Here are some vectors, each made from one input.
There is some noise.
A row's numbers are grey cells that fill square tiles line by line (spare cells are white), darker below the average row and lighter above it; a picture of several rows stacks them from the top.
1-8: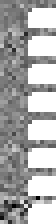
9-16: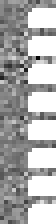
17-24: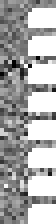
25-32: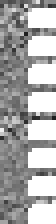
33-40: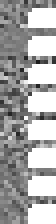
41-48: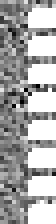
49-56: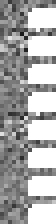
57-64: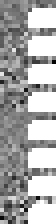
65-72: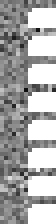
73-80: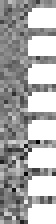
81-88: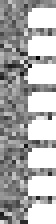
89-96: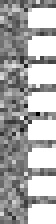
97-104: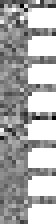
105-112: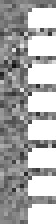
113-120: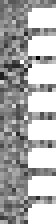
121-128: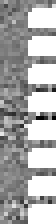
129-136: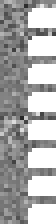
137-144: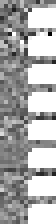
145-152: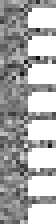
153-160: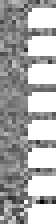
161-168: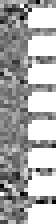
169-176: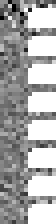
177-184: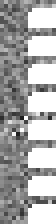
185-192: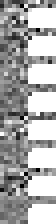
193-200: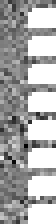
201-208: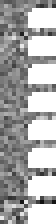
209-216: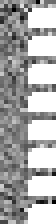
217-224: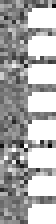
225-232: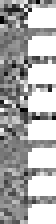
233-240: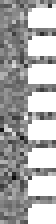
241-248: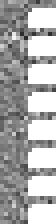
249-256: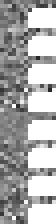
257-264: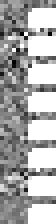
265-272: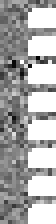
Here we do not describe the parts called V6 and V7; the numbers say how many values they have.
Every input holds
either a point on an 8-point line and a true/false value, or a point on each of three 9-point lines, a value of V6 and a value of V7.
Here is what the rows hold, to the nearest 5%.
About 35% of them hold a point on an 8-point line and a true/false value. The rest hold a point on each of three 9-point lines, a value of V6 and a value of V7.
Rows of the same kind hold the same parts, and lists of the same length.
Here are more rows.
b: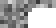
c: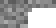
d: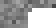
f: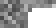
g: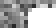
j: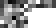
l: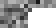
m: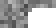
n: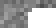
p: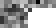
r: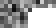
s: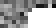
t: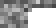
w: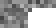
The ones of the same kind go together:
b, d, l, m, n, p, s, t, w
c, f, g, j, r

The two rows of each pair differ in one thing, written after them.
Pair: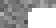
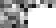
the place on the 8-point line
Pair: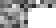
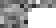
the true/false value
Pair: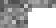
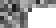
the true/false value
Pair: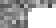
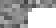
the place on the 8-point line
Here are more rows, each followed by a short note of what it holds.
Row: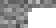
a point on an 8-point line and a true/false value
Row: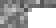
a point on each of three 9-point lines, a value of V6 and a value of V7
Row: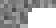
a point on an 8-point line and a true/false value
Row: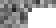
a point on an 8-point line and a true/false value
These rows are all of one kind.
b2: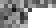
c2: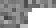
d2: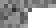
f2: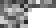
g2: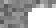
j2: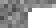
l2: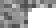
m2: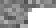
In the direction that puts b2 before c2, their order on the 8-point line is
j2, b2, d2, l2, c2, m2, g2, f2.
